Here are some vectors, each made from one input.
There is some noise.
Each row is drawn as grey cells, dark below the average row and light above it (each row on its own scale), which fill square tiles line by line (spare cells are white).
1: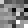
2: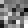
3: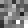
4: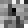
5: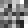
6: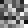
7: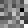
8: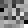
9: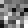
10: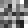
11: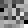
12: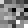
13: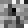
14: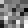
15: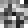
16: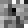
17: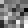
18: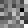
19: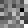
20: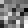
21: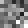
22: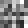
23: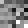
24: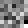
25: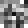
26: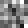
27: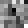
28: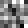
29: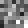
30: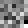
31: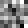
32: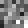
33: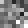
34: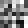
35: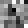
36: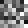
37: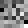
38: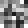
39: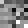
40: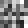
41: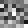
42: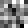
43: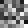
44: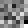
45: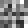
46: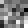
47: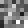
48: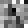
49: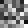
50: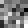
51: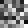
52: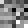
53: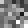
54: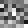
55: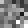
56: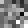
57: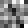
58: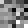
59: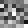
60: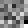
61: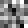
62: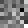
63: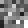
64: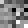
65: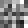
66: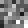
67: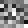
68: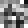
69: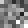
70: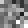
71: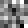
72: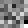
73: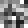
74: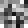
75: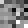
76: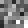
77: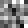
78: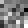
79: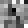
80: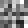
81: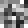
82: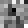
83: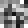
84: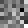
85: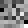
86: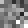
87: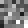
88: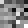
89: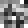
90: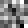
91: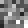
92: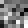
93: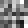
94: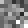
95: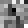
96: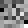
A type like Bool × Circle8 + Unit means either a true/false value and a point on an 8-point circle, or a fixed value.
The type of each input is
Bool × Bool × Bool + Label5.
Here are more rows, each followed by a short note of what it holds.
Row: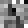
three true/false values
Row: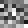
one of 5 labels
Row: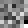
one of 5 labels
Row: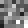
three true/false values
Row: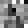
three true/false values
